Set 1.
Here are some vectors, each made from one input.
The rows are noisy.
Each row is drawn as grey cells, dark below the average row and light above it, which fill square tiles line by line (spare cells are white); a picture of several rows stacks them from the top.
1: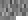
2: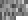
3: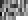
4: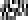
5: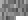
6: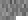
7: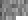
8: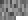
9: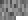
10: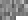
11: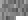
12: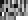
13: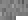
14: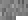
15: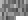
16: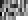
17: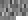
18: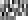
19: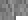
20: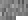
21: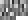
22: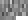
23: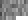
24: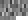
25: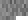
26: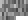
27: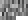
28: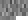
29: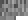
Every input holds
a point on a 5-point line.
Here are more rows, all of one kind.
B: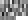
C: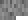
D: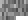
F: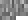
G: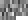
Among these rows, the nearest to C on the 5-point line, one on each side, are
D and G.
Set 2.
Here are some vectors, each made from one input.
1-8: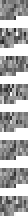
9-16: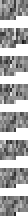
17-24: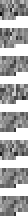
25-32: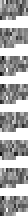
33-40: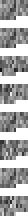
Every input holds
one of 5 labels.
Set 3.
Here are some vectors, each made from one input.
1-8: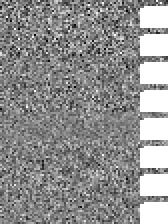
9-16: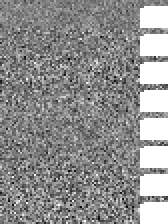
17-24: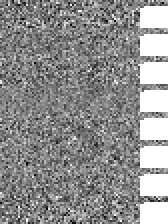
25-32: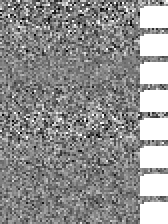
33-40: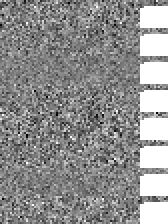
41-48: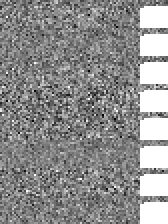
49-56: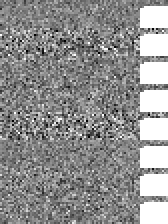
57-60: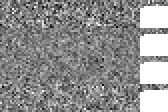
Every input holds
a point on an 8-point line.
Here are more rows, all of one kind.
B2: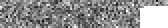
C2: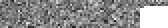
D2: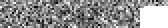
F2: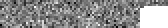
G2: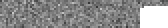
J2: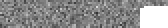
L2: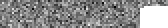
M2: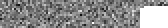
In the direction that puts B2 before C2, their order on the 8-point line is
G2, L2, F2, J2, D2, B2, C2, M2.
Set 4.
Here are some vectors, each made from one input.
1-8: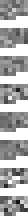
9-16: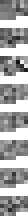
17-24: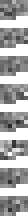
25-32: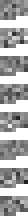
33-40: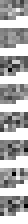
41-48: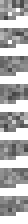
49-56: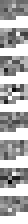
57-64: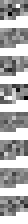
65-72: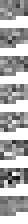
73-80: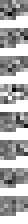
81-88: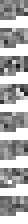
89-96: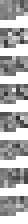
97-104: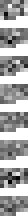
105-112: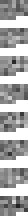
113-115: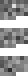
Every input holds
a point on a 7-point line.
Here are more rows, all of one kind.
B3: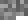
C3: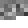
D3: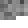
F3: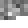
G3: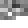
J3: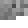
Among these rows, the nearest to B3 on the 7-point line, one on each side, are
F3 and G3.
